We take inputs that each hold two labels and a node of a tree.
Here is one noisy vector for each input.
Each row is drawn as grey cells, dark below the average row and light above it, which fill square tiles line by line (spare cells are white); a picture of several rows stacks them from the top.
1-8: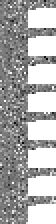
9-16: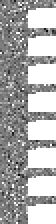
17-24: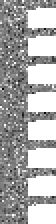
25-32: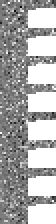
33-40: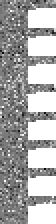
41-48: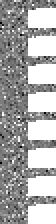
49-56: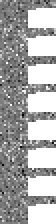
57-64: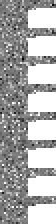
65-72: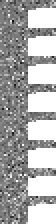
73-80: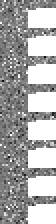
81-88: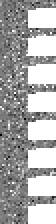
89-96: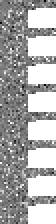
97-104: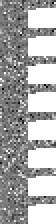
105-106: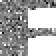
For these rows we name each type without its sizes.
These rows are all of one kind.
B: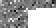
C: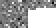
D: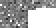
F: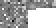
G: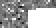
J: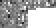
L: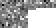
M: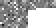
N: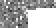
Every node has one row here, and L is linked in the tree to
C.
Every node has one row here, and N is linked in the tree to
B and F.
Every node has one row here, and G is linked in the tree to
F, J and M.
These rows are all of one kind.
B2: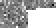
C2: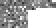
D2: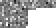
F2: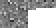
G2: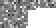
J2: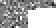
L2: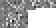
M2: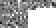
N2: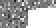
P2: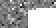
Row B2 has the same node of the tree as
D2 and F2.
